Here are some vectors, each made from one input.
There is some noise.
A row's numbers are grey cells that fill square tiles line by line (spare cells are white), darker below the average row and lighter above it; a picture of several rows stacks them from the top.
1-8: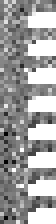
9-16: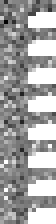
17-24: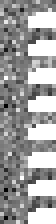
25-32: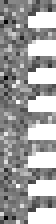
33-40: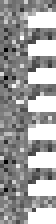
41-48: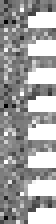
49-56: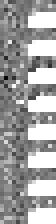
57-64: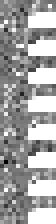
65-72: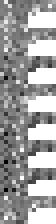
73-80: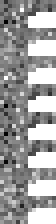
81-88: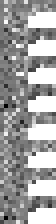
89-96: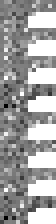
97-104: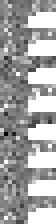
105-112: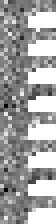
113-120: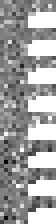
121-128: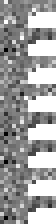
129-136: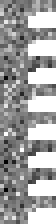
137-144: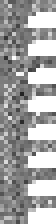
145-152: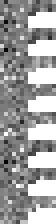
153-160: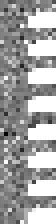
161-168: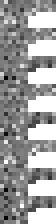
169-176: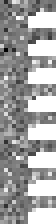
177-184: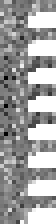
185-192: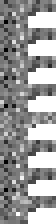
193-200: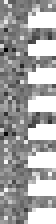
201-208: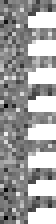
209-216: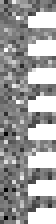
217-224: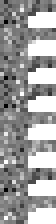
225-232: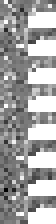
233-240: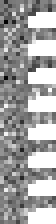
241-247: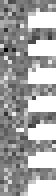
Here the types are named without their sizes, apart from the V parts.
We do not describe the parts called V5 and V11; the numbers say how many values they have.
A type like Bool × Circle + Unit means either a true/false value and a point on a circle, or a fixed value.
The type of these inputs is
Bool × Line + V5 × V11.
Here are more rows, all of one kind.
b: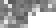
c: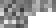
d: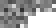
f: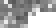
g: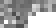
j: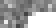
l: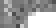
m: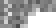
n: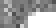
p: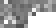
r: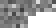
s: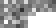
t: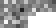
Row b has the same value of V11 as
f and m.
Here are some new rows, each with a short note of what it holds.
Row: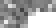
a value of V5 and a value of V11
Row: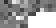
a point on a line and a true/false value
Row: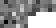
a point on a line and a true/false value
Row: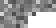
a value of V5 and a value of V11
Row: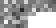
a value of V5 and a value of V11
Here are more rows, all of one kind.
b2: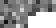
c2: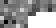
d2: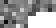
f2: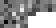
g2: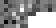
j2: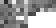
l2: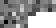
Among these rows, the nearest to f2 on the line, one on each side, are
g2 and l2.
